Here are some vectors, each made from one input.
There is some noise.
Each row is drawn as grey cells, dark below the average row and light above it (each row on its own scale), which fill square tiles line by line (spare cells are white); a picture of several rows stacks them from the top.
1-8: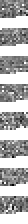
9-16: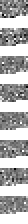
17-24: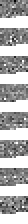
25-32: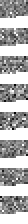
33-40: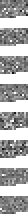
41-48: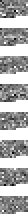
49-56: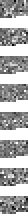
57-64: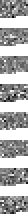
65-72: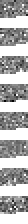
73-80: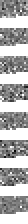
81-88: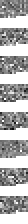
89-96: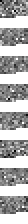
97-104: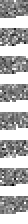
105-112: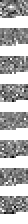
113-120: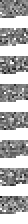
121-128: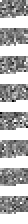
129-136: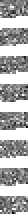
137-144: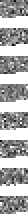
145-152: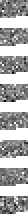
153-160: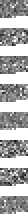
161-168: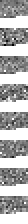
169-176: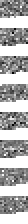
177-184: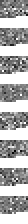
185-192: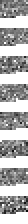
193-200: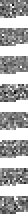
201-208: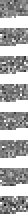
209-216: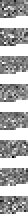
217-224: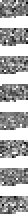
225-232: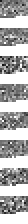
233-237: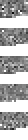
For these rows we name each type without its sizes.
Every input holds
four true/false values, together with either a label, or a point on a line.
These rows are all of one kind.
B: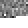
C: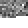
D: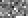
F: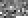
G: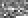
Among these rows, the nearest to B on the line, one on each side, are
C and G.
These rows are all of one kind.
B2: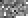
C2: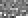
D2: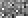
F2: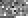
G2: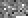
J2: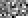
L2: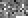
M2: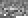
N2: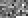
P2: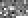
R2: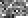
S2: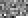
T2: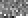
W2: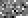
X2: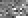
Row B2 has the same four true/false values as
C2, F2, S2 and T2.
